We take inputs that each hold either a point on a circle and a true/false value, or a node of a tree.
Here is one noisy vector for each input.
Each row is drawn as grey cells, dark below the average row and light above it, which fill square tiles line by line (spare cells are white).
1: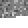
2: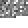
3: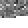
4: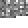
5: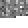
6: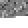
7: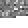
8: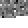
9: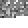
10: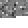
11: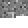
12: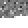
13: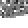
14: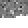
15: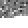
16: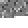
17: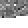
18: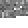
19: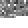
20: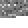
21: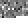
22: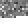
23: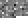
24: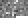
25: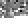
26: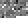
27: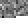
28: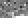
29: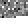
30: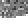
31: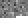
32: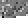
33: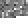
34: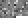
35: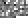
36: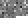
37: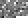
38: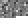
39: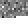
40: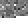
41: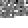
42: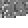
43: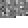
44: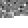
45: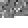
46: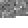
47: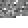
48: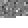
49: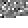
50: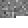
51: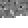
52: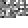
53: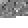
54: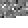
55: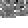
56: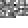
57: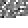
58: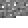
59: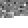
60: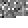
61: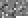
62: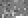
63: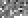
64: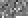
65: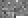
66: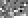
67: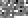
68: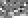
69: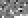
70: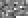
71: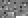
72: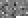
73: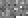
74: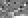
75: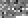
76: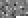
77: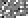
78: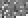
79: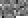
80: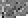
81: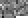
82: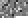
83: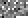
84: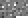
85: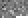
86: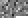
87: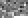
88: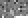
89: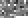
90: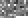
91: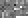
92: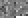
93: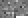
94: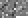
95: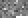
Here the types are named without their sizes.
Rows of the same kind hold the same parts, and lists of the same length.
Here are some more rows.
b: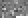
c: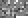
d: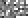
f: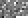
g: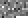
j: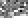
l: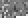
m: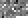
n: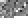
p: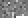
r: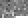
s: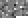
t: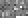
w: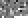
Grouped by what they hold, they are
b, c, d, j, n, p, r, s, t, w
f, g, l, m

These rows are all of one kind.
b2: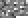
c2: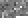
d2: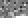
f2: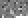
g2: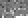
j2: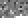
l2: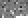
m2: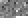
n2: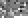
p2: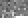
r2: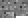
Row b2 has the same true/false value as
c2 and m2.
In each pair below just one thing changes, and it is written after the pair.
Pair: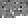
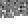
the place on the circle
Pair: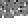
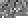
the true/false value
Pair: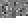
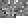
the true/false value
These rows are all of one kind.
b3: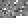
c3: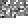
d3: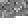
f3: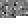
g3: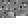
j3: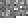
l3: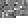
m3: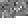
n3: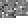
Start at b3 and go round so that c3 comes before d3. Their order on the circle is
b3, f3, g3, c3, j3, d3, m3, l3, n3.
